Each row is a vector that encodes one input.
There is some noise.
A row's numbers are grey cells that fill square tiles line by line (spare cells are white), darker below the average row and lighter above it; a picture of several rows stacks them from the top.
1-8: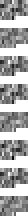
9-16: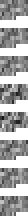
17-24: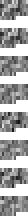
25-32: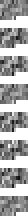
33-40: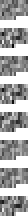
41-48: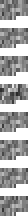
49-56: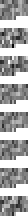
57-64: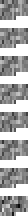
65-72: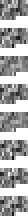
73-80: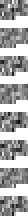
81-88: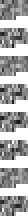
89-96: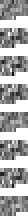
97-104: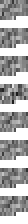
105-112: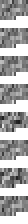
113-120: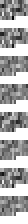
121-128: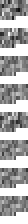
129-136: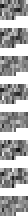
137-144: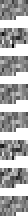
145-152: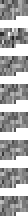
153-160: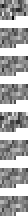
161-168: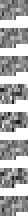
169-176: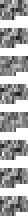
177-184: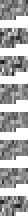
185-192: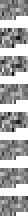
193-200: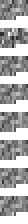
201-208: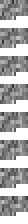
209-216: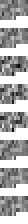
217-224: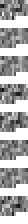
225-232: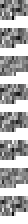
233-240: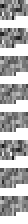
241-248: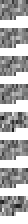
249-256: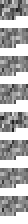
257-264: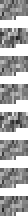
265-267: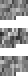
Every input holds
either a point on a 4-point line and a true/false value, or a point on a 10-point line.
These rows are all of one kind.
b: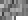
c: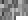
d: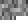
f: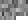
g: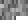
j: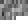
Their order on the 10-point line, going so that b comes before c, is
j, b, g, c, f, d.
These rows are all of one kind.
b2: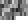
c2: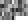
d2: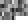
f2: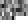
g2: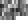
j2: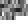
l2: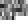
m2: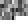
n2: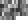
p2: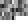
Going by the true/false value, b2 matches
g2, j2 and n2.
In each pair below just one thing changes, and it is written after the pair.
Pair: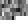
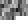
the place on the 4-point line
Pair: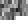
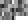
the true/false value
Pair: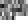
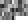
the place on the 4-point line
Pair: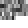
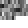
the true/false value
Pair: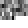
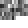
the place on the 4-point line
